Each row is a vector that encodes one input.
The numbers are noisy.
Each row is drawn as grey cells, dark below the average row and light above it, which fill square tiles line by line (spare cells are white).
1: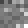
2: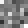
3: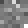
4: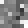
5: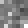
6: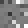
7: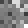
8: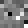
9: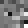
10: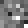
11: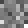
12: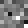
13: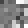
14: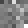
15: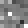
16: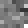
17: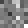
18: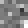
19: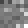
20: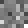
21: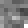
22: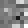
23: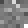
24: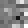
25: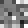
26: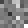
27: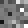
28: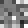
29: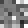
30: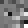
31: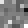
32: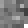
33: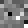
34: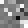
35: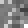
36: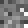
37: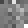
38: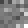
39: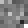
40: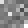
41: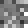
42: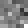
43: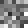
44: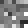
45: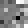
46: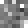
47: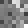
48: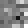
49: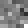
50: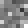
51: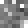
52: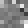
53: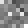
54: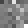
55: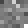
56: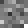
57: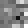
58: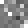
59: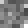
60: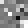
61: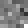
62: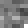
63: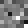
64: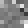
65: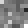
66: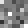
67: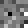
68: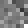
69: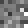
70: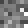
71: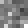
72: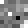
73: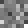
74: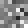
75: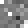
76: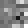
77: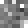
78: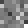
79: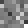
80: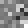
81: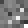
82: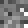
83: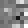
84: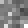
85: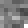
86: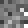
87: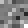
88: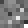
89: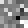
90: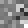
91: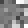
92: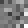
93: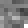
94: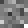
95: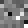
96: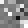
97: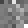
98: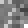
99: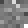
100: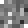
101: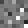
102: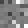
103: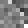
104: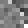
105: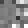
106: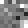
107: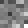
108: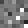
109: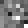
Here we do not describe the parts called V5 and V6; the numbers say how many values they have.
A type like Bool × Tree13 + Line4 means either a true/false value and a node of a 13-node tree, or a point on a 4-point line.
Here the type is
Bool × (Line4 + V6) × V5.
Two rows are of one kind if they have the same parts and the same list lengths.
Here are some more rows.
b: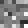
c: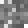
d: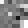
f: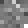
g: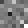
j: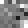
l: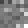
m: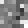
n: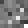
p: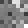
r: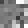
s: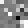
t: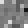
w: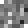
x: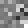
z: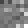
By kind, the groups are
b, f, g, l, n, p, r, z
c, d, j, m, s, t, w, x

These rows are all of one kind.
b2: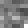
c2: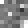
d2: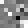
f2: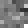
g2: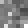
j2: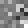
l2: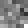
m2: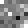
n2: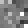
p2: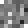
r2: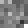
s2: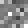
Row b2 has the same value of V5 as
j2, l2 and r2.
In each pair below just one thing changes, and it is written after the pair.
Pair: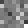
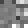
the place on the 4-point line
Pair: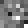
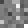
the true/false value
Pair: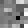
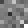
the place on the 4-point line
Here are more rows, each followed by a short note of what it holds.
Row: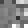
a point on a 4-point line, a true/false value and a value of V5
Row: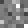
a point on a 4-point line, a true/false value and a value of V5
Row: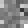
a true/false value, a value of V5 and a value of V6
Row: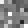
a true/false value, a value of V5 and a value of V6
